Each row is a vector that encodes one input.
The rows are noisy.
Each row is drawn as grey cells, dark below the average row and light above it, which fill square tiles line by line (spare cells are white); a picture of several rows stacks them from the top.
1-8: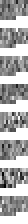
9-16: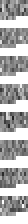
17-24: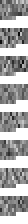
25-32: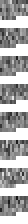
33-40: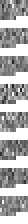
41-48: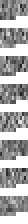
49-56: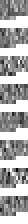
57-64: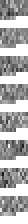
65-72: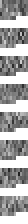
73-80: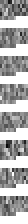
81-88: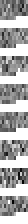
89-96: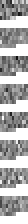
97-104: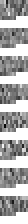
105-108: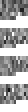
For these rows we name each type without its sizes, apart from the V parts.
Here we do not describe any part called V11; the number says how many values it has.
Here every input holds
a point on a line, a true/false value and a value of V11.
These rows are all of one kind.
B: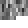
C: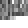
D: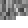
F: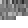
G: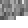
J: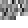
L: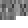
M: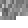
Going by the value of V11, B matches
C and G.
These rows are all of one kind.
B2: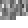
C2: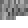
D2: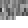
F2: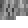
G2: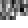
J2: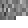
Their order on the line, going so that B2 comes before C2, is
B2, J2, G2, D2, F2, C2.
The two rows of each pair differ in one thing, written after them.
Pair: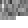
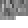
the place on the line
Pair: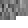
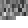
the value of V11
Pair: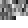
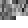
the place on the line
